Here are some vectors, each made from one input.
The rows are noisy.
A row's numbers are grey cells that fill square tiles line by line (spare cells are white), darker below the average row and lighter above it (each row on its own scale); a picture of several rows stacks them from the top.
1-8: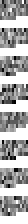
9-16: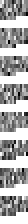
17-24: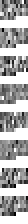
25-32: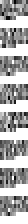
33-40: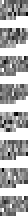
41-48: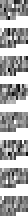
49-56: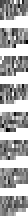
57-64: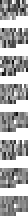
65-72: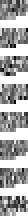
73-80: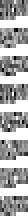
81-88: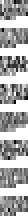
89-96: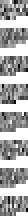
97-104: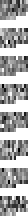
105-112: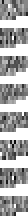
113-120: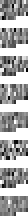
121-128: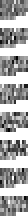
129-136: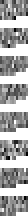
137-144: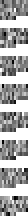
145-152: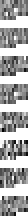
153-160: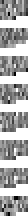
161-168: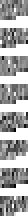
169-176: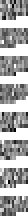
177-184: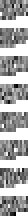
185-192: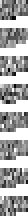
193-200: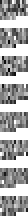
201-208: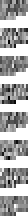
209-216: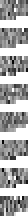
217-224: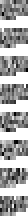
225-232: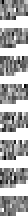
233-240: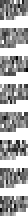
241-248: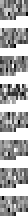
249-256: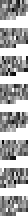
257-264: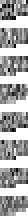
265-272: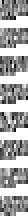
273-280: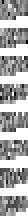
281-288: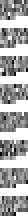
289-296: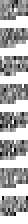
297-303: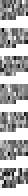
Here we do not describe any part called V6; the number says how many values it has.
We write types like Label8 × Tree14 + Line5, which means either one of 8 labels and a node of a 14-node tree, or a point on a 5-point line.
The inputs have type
(Bool × Bool × Bool × Bool + Unit) × V6 + Line9.
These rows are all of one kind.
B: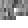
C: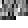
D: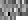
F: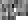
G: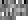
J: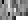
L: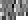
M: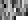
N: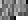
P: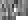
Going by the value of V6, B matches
F and P.
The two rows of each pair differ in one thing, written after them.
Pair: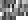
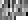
the value of V6
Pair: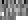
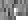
the value of V6
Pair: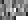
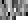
one of the four true/false values
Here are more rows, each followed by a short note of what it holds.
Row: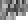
a point on a 9-point line
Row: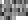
a value of V6
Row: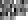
a point on a 9-point line
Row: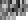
a point on a 9-point line
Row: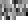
a value of V6
